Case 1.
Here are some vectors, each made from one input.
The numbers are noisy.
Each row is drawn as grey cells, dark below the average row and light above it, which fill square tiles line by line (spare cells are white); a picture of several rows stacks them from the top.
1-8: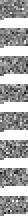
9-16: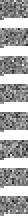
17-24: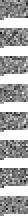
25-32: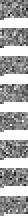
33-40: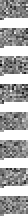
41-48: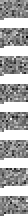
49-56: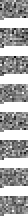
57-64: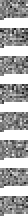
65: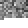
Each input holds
a point on an 8-point line and three true/false values.
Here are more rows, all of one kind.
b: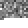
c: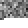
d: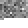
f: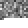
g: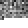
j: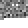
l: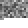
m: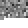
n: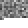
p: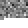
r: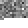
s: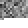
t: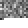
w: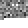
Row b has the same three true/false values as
c, f and t.
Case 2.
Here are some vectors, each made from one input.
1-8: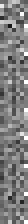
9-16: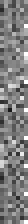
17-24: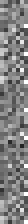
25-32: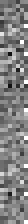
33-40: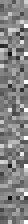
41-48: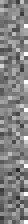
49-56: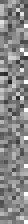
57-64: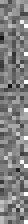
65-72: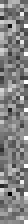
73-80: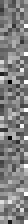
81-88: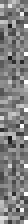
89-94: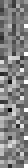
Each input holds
either a point on an 8-point line, or three true/false values.
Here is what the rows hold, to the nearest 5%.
About 30% of them hold a point on an 8-point line. The rest hold three true/false values.
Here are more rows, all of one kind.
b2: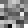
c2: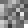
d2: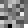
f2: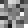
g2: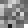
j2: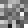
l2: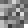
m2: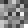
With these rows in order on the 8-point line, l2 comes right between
c2 and g2.
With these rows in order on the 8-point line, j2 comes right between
b2 and g2.
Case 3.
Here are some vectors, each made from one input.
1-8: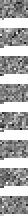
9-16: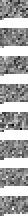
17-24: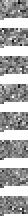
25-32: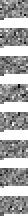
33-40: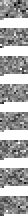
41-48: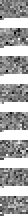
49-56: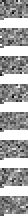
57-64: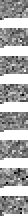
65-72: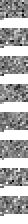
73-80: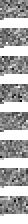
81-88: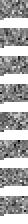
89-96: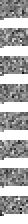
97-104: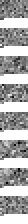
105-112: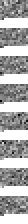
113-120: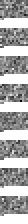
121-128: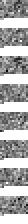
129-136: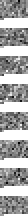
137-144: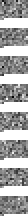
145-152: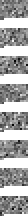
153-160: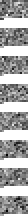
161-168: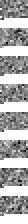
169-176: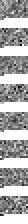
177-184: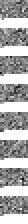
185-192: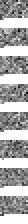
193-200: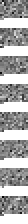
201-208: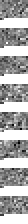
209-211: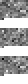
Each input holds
a point on an 8-point line and three true/false values.
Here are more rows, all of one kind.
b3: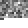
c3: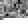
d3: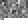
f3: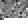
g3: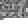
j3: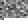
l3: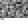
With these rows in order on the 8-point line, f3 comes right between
b3 and d3.
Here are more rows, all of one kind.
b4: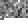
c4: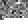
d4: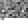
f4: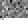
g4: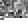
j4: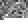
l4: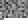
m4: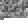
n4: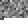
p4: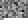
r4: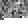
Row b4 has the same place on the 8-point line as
l4 and m4.
